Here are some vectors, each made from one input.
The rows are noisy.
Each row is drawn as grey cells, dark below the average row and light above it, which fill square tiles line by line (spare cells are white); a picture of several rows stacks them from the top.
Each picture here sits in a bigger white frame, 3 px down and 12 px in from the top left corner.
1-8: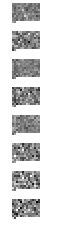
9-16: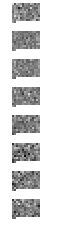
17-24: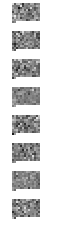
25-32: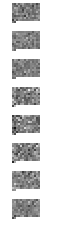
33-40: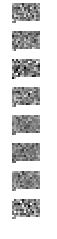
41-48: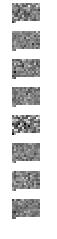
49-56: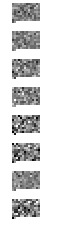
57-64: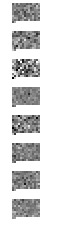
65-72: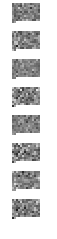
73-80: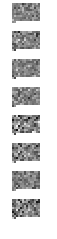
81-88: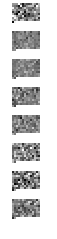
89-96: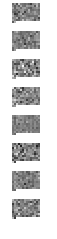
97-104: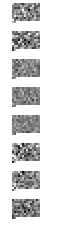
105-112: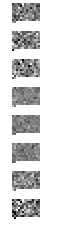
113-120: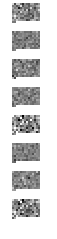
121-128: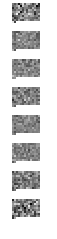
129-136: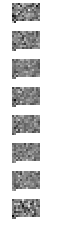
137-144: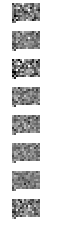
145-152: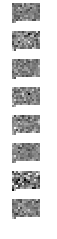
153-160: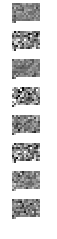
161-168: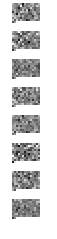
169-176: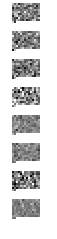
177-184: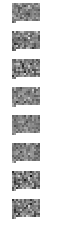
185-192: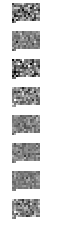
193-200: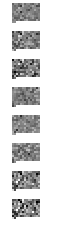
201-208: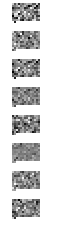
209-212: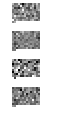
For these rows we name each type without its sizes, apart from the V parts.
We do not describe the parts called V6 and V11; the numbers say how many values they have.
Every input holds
four true/false values and a value of V11, together with either a point on a line, or a value of V6.
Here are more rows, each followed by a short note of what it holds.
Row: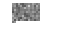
a point on a line, four true/false values and a value of V11
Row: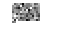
a point on a line, four true/false values and a value of V11
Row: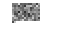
a point on a line, four true/false values and a value of V11
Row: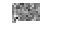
a point on a line, four true/false values and a value of V11
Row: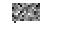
four true/false values, a value of V6 and a value of V11
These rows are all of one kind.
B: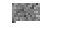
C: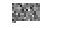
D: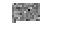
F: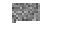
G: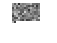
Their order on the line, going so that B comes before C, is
B, G, D, C, F.
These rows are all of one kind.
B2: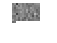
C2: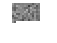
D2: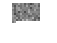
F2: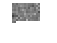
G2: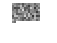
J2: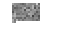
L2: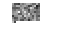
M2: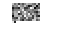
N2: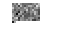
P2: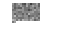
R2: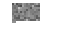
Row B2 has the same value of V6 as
C2, D2, L2 and R2.
